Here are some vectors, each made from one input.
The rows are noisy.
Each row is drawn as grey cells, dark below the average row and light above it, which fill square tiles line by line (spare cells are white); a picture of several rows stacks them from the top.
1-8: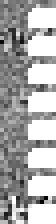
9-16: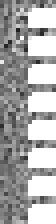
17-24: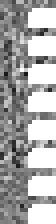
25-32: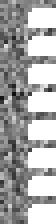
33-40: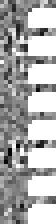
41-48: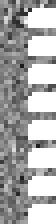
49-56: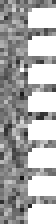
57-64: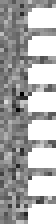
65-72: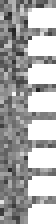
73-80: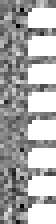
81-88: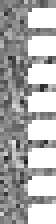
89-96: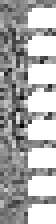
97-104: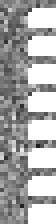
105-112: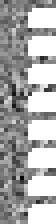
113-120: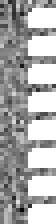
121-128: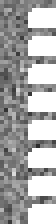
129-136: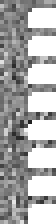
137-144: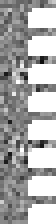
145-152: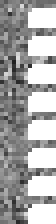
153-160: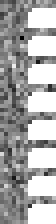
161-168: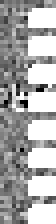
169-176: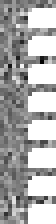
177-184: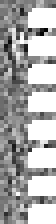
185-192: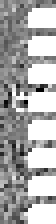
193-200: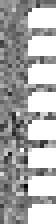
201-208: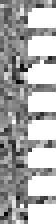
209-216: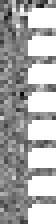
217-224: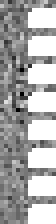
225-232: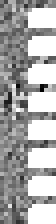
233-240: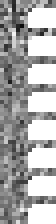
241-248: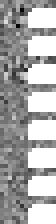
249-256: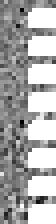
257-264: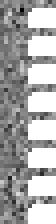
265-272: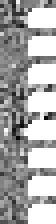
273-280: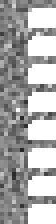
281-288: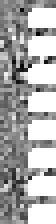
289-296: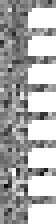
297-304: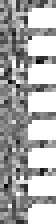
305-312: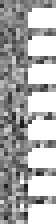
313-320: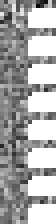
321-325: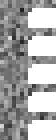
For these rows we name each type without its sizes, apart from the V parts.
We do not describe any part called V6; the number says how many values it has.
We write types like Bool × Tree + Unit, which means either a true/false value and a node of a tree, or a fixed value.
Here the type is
Label + Tree × V6.
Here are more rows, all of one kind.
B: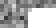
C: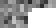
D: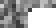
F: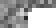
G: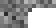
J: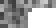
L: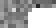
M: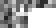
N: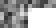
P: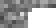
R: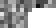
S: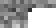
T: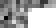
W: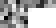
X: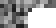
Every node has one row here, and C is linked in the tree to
N.
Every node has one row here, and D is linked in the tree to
J.
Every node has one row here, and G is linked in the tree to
S and X.
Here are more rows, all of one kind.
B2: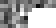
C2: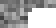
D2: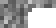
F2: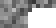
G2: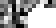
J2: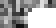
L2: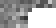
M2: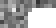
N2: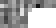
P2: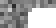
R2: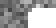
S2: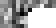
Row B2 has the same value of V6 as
G2, J2, M2 and N2.
